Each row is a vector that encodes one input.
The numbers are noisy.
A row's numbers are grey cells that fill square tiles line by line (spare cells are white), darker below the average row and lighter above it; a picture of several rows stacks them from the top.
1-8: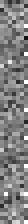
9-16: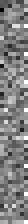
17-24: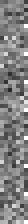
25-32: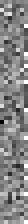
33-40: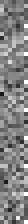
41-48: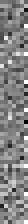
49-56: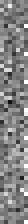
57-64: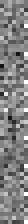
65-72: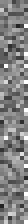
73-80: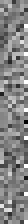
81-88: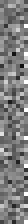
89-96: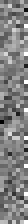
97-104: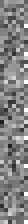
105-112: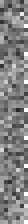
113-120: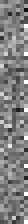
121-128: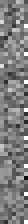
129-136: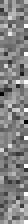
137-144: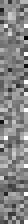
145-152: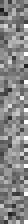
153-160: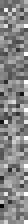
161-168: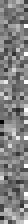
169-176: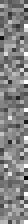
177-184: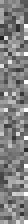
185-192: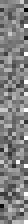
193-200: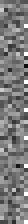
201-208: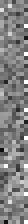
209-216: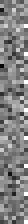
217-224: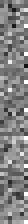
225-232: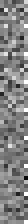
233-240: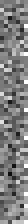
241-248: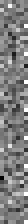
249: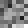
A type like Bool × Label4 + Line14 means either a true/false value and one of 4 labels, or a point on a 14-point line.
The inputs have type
(Bool × Bool × Bool × Bool + Line6) × Line6 + Label11 × Label11.
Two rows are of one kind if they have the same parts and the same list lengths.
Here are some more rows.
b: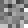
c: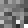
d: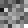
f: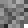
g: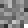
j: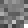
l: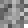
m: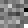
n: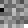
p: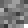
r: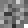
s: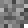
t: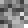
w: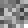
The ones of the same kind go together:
b, d, l, n, t, w
c, r
f, g, j, m, p, s

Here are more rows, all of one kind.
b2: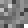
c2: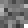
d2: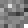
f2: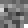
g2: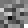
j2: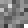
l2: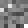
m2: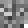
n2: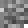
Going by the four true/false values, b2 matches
j2 and m2.
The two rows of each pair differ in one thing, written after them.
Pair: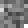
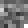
the place on the 6-point line
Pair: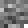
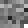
the place on the 6-point line
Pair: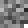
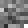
the place on the 6-point line
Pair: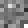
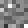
one of the four true/false values
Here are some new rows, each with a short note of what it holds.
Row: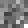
a point on each of two 6-point lines
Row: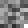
a point on each of two 6-point lines
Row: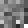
a point on each of two 6-point lines
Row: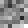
two labels (each one of 11)
